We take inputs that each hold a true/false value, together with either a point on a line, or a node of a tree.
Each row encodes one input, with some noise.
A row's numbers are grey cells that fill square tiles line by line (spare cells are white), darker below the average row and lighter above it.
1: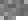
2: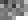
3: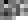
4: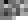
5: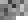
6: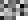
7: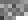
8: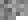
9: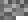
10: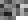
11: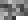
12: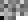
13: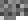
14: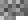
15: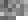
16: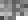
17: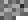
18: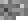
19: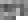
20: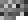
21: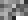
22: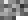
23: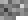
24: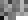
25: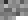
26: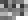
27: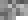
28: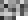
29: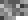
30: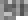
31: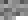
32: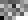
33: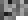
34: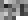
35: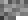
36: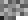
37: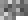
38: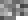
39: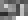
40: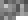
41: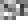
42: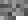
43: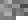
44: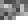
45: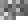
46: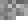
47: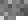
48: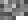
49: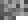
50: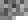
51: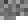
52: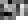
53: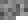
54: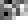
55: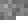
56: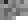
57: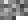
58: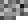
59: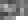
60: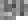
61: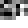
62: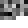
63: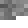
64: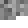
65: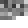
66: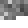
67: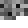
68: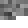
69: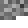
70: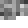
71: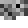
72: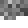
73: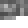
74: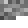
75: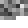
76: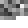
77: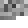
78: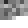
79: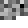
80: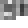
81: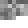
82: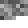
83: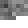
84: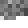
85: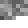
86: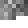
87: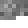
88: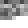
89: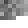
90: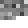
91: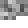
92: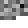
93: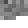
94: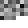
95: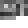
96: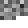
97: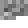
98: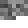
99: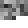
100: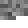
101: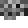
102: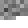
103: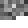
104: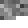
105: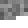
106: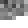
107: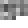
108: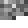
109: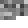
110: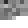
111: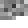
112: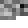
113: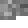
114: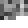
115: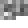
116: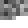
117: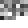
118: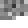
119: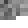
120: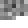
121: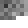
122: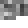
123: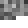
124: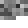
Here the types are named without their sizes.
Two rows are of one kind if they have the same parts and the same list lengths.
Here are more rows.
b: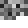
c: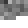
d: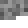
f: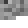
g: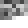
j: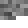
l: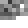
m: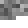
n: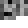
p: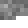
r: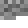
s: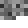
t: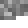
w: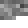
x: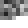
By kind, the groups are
b, c, f, g, j, l, m, r, s, x
d, n, p, t, w

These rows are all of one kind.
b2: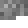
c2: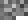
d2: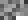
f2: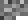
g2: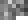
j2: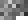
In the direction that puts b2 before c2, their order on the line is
g2, d2, b2, j2, c2, f2.
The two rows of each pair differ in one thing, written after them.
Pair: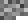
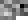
the true/false value
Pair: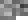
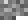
the true/false value
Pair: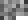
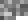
the true/false value
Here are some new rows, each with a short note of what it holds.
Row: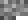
a point on a line and a true/false value
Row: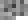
a node of a tree and a true/false value
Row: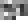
a node of a tree and a true/false value
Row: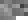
a point on a line and a true/false value
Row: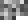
a point on a line and a true/false value
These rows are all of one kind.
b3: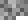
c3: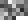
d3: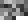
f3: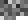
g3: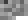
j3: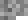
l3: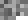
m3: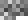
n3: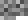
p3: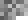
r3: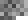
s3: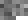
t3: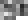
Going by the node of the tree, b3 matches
g3, j3, l3 and p3.
